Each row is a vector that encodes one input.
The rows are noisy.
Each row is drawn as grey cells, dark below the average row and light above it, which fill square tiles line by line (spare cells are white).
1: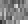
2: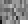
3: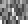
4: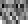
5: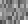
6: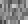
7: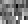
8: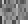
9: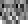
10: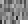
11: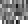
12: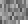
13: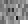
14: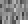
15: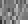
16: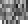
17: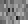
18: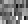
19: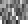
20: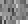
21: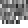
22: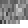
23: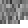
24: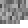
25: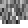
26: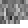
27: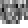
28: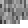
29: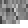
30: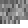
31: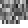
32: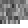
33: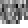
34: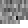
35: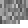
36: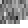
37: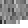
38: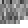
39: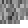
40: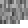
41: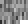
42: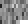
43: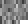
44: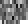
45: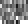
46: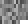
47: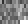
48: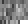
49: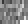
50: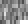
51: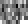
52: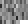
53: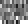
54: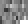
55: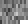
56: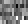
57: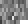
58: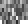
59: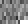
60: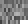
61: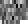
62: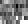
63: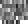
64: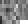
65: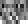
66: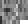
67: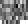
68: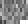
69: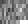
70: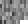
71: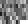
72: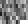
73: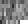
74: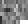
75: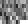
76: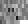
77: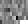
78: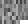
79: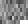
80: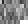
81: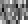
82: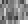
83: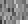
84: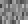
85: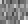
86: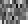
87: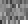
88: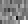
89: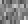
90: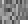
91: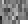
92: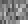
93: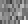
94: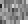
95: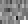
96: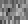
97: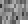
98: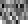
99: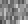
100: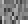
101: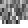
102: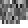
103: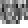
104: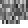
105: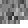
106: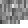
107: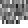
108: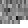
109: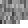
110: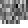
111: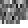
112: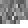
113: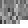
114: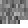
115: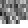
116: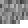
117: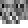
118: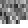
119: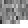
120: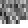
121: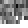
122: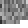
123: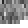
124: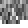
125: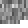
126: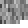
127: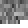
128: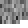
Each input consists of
either a point on each of two 10-point circles, or one of 8 labels.
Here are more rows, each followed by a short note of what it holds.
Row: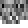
one of 8 labels
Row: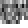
one of 8 labels
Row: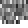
one of 8 labels
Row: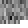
a point on each of two 10-point circles
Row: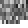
one of 8 labels
